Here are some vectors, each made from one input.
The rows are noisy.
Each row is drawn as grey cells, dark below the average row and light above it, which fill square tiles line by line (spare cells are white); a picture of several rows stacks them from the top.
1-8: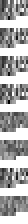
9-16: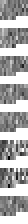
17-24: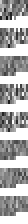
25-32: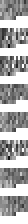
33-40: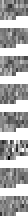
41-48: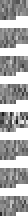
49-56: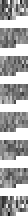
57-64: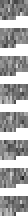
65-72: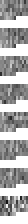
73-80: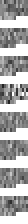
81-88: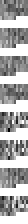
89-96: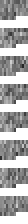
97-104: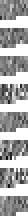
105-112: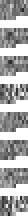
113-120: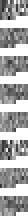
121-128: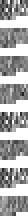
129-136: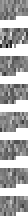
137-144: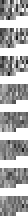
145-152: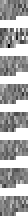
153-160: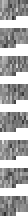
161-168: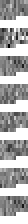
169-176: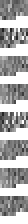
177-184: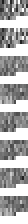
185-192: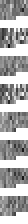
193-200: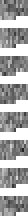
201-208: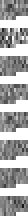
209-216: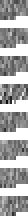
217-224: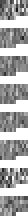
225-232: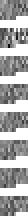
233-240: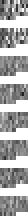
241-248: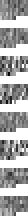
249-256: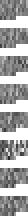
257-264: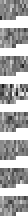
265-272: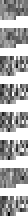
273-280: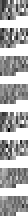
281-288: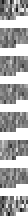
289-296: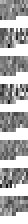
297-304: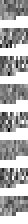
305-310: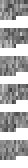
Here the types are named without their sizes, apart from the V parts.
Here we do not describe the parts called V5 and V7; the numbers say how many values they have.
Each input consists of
either a value of V5 and a value of V7, or a list of points on a line.
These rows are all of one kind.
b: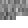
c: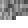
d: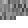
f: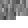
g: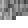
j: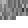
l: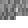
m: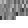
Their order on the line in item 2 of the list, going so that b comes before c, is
b, j, m, l, c, g, d, f.
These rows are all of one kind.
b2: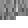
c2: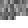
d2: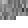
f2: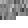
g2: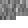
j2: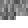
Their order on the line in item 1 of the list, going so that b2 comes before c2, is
d2, f2, b2, g2, j2, c2.
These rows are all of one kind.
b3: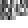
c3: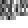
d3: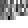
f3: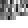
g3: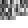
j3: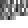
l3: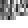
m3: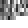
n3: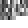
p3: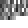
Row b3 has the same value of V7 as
d3, l3, m3 and n3.
